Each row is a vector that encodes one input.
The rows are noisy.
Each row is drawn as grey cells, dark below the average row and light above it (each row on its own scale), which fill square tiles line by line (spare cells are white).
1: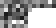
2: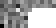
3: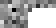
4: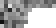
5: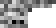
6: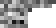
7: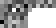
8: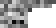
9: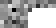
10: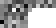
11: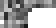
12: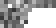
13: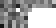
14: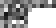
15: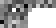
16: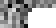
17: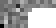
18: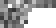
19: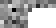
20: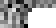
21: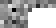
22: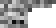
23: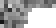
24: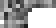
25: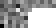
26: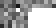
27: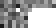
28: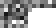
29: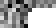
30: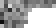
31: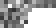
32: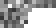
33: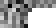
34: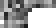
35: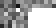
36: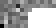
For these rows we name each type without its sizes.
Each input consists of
either a point on a line, or three true/false values.
